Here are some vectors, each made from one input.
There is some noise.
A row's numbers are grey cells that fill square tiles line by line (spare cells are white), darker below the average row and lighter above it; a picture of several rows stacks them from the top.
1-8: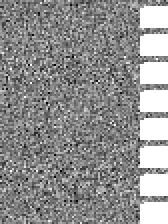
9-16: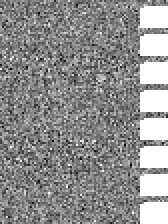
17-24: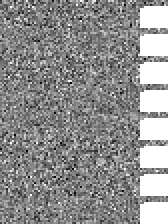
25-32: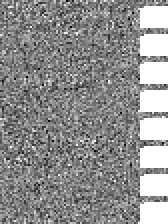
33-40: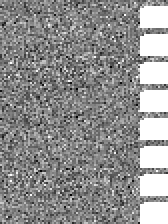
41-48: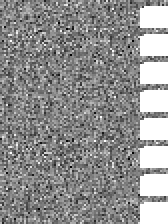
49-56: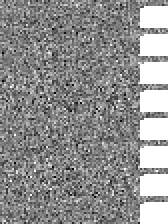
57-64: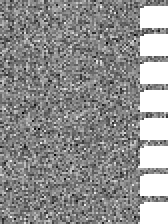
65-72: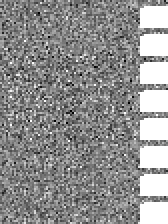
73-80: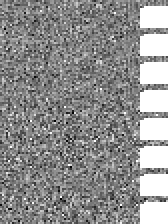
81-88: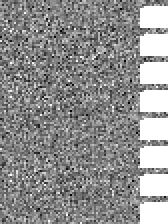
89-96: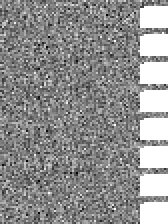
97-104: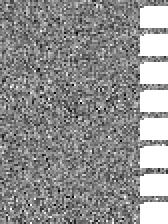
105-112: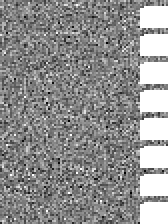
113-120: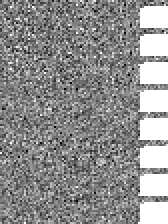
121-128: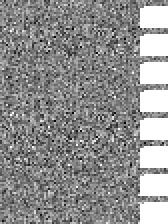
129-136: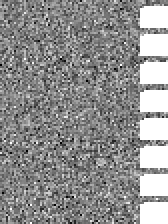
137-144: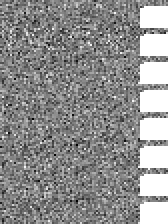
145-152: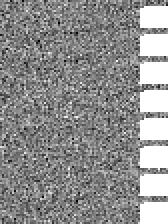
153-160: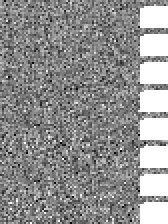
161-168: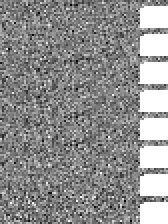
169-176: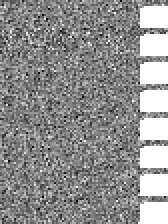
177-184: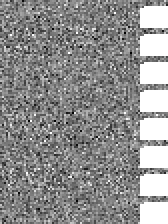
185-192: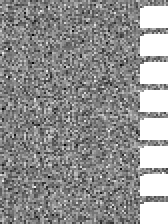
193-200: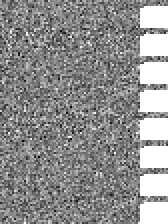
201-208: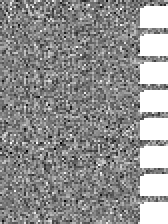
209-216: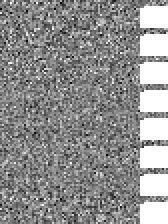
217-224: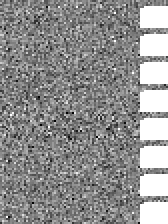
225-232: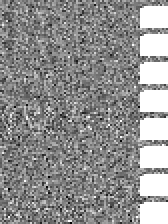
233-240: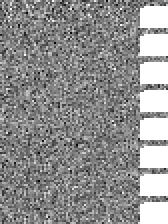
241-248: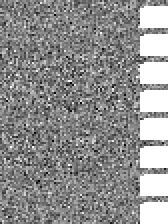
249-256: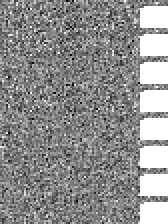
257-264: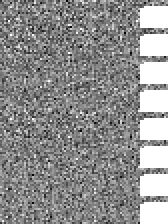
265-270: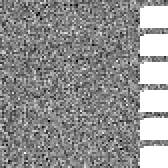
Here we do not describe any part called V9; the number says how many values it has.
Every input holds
either a point on a 5-point line and three true/false values, or a point on an 8-point line, or a point on an 11-point line and a value of V9.
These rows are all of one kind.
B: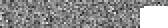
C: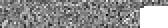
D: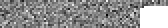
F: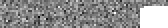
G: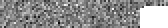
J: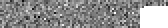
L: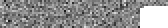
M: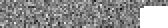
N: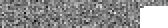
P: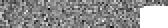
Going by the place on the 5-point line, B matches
F and L.
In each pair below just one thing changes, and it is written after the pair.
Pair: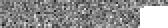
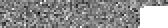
the value of V9
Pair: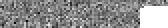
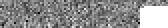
the place on the 11-point line
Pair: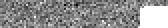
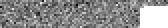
the value of V9
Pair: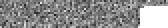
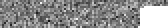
the value of V9
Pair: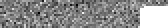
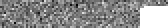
the place on the 11-point line
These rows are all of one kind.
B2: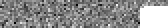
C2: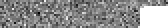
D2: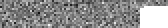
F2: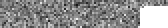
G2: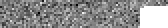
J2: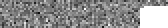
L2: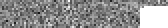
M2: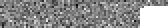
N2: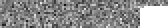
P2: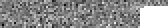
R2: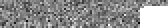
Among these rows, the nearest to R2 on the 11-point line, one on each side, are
C2 and J2.
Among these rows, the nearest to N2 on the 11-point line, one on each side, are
B2 and F2.
